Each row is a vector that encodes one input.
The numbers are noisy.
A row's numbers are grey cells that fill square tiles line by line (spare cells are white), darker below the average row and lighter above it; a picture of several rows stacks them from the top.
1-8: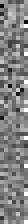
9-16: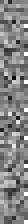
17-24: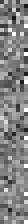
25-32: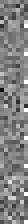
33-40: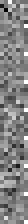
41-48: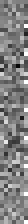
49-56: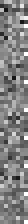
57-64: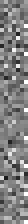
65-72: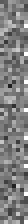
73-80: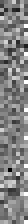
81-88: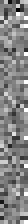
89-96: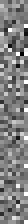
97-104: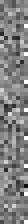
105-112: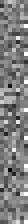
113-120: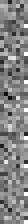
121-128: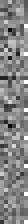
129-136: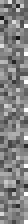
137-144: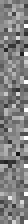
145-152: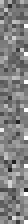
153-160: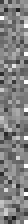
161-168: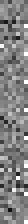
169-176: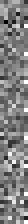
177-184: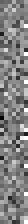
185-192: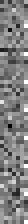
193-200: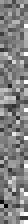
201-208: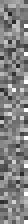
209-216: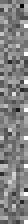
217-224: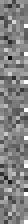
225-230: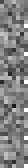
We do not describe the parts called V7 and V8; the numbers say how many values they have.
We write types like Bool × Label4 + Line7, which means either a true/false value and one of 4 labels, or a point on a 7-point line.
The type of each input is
(List3(Line6) + Tree9 × V8) × V7.
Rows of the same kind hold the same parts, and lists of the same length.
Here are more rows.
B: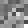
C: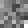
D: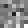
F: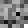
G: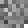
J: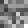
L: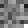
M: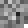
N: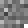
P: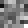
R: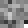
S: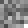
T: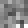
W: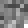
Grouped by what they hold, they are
B, D, T, W
C, J, S
F, R
G, N
L, M, P

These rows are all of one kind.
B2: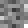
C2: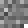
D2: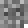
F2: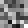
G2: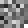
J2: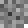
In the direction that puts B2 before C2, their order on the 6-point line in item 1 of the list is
B2, D2, J2, C2, F2, G2.
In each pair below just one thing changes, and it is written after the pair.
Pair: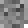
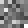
the place on the 6-point line in item 1 of the list
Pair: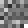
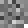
the value of V7
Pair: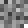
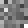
the value of V7
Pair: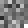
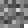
the value of V7
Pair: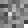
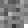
the value of V7
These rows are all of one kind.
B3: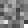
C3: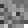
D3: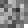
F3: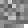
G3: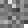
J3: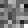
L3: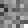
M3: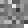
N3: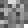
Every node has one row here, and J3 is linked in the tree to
B3 and G3.
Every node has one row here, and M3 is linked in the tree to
B3 and C3.
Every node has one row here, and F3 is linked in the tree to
D3.
